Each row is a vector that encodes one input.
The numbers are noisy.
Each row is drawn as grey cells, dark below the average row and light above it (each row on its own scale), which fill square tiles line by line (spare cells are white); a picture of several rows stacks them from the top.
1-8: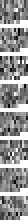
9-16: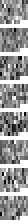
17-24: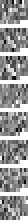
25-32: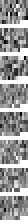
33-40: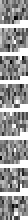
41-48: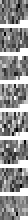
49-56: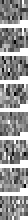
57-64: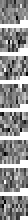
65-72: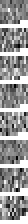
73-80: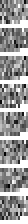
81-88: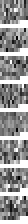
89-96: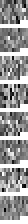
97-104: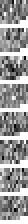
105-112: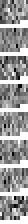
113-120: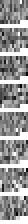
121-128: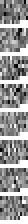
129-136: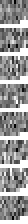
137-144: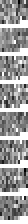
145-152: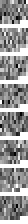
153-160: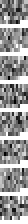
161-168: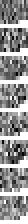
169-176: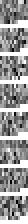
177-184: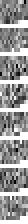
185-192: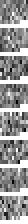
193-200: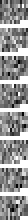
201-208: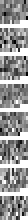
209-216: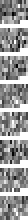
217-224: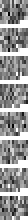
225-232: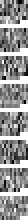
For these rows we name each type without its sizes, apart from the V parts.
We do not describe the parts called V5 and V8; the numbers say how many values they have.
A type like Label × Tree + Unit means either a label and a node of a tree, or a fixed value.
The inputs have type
Bool × Bool × Bool × Bool × V8 + Line × V5.
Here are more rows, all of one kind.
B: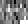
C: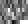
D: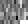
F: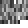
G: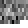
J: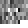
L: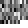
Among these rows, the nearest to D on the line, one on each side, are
B and G.
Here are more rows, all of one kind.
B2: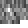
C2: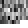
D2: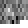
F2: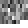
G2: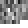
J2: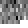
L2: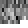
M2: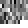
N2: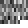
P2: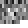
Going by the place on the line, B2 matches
D2 and L2.
